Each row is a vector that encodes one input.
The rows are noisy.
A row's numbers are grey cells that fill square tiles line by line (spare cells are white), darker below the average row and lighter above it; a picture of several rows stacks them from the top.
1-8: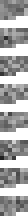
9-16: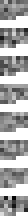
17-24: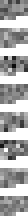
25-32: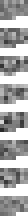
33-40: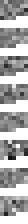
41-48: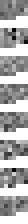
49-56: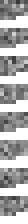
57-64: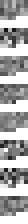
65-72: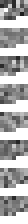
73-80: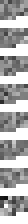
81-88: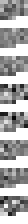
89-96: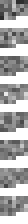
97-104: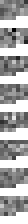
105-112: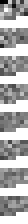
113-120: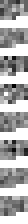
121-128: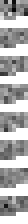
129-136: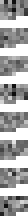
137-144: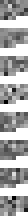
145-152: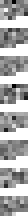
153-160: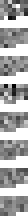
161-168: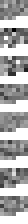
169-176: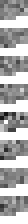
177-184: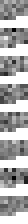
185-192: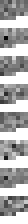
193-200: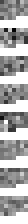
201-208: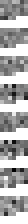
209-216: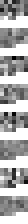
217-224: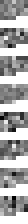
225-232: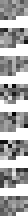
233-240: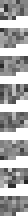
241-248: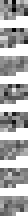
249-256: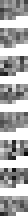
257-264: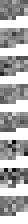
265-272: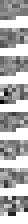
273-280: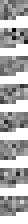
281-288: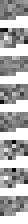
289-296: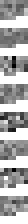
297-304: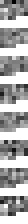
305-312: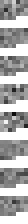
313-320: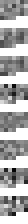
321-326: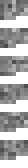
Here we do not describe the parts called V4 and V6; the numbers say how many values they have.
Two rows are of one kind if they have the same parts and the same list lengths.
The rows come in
3 kinds.
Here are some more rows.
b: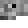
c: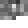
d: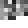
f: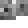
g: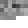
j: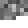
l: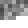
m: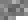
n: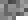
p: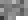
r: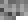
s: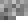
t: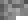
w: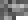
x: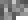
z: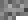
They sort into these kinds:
b, c, f, g, j, l, m, n, p, t, w, x, z
d
r, s

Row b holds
a point on a 9-point circle and a value of V4.
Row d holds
a value of V6.
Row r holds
one of 5 labels and a value of V4.
